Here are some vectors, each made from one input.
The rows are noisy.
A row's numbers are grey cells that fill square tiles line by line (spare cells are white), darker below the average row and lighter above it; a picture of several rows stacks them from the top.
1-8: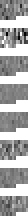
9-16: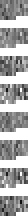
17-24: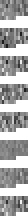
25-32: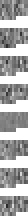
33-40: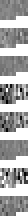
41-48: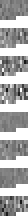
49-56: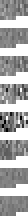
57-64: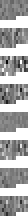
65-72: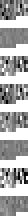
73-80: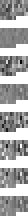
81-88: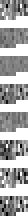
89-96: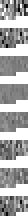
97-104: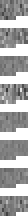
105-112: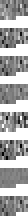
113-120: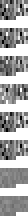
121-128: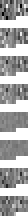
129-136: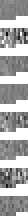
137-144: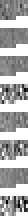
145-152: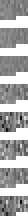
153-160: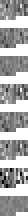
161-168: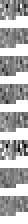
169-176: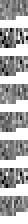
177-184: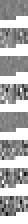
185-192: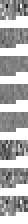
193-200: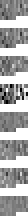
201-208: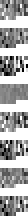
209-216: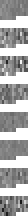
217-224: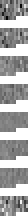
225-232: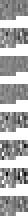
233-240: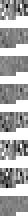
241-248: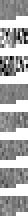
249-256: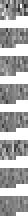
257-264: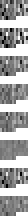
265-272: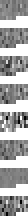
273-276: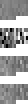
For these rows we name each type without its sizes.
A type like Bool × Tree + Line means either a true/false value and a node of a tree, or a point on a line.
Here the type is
Line × Line + Tree × Tree × (Tree + Unit).
